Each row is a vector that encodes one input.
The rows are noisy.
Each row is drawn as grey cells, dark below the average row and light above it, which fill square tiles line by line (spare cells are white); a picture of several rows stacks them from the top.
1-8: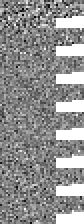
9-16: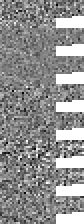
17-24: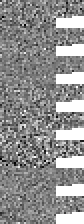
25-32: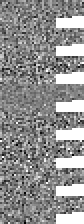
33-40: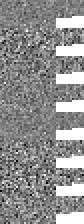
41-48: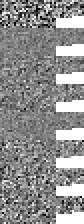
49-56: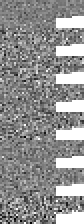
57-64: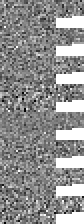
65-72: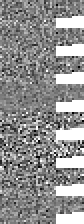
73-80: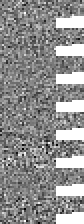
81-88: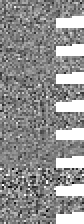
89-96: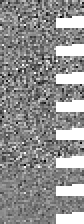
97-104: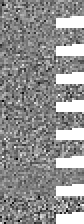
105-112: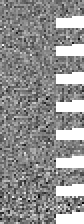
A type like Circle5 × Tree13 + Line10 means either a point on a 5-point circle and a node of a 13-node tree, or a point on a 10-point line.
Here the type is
Bool × Bool × Bool + Line7 + Line8.
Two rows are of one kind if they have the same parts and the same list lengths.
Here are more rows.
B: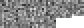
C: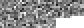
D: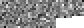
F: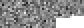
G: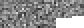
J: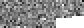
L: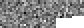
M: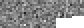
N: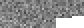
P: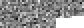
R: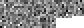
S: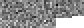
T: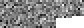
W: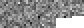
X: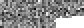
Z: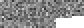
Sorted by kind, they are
B, C, F, P
D, J, T, W
G, L, M, N, R, S, X, Z

